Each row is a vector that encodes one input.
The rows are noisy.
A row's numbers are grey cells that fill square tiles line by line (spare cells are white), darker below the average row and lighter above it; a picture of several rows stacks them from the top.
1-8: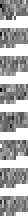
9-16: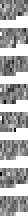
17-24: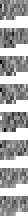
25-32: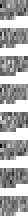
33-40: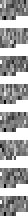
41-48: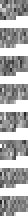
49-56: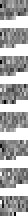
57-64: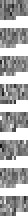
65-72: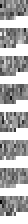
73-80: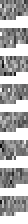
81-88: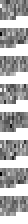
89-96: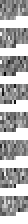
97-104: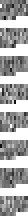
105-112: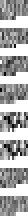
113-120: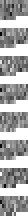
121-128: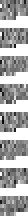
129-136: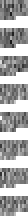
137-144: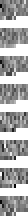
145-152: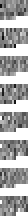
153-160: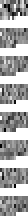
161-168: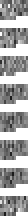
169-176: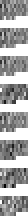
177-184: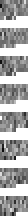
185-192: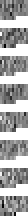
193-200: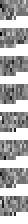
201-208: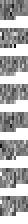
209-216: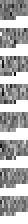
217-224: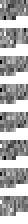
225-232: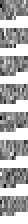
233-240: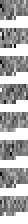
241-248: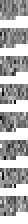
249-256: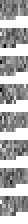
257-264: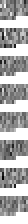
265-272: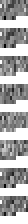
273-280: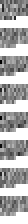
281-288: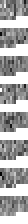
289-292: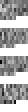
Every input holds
a list of up to two points on a 5-point line.
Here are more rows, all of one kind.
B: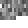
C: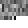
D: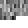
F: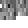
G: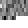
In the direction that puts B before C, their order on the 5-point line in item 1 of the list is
G, F, D, B, C.
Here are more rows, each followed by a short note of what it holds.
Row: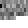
a list of one item
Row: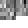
a list of two items
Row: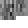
a list of one item
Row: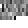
a list of two items
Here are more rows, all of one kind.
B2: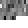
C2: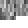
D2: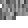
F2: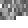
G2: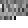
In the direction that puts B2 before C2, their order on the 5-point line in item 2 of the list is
F2, G2, D2, B2, C2.
